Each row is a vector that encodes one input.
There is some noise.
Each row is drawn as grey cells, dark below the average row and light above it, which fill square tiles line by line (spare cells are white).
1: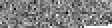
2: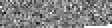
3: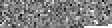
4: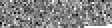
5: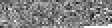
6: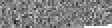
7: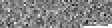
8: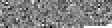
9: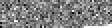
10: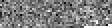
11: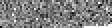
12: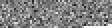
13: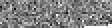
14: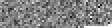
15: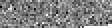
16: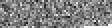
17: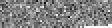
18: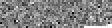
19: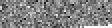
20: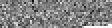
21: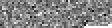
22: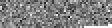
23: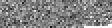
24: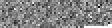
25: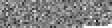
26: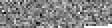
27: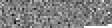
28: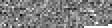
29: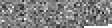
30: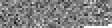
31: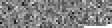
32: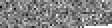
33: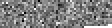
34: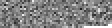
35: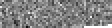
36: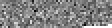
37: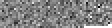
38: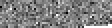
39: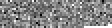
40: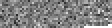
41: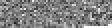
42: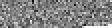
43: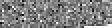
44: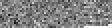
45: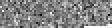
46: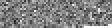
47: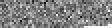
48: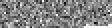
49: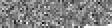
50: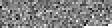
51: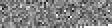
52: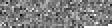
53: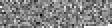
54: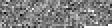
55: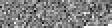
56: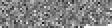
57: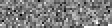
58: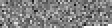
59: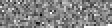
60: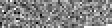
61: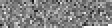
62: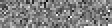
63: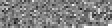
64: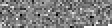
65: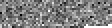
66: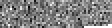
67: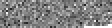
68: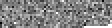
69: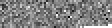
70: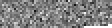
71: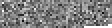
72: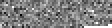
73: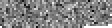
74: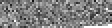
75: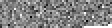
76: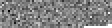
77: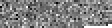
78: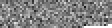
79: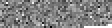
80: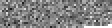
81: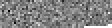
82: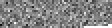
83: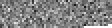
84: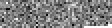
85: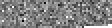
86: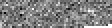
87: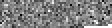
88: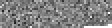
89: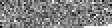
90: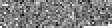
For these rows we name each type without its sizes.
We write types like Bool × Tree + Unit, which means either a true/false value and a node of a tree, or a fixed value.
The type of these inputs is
Label × (Label + Line × Line).
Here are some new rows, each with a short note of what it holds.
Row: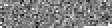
a label and a point on each of two lines
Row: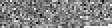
two labels
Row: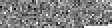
a label and a point on each of two lines
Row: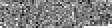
a label and a point on each of two lines
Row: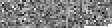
two labels
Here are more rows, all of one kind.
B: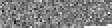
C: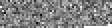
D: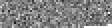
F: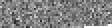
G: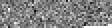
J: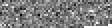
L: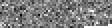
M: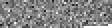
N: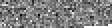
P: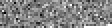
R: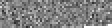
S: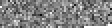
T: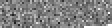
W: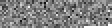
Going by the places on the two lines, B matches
J, L, S and W.
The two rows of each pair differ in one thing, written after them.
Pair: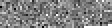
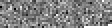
the place on one of the two lines
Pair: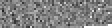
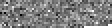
the label
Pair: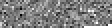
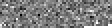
the place on one of the two lines
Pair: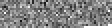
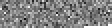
the place on one of the two lines
